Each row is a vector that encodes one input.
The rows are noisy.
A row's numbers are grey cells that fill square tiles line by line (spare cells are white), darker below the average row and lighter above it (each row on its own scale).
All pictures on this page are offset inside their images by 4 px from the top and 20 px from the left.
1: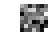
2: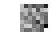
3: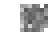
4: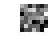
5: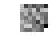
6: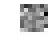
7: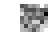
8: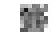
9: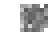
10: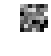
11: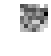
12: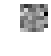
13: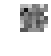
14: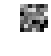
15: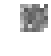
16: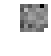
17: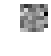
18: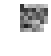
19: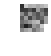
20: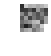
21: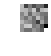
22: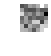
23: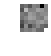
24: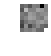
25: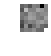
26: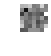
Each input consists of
three true/false values.
